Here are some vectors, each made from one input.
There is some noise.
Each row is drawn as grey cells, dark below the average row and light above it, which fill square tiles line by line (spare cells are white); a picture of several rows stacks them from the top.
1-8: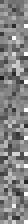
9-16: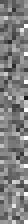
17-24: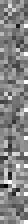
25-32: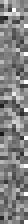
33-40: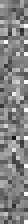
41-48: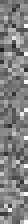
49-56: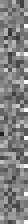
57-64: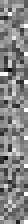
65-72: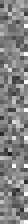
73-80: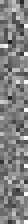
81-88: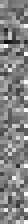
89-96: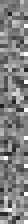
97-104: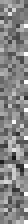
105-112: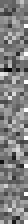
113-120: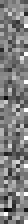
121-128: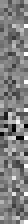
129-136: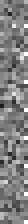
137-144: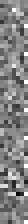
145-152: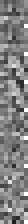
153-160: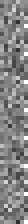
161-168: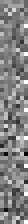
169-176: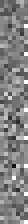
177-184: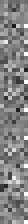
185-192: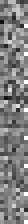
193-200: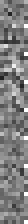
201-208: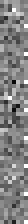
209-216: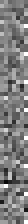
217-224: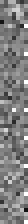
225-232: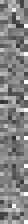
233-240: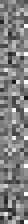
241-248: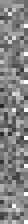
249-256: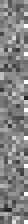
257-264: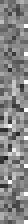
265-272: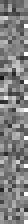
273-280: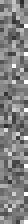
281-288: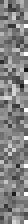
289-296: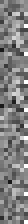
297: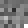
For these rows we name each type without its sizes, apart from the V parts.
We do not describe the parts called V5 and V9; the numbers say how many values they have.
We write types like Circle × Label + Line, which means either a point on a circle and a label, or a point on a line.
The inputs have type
(Bool × Bool × Bool + Unit) × (Circle × V9 + V5).
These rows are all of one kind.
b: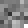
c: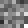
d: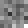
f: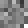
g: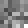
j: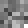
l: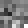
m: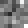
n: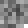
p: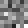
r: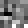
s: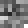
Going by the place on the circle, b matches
d and n.
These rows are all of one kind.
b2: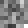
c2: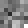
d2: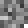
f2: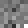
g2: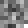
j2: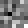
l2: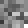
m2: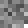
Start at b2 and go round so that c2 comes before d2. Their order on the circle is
b2, c2, d2, f2, g2, m2, l2, j2.
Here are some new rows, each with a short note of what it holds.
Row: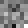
a point on a circle, three true/false values and a value of V9
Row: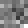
a point on a circle and a value of V9
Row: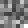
a point on a circle and a value of V9
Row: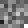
a point on a circle, three true/false values and a value of V9
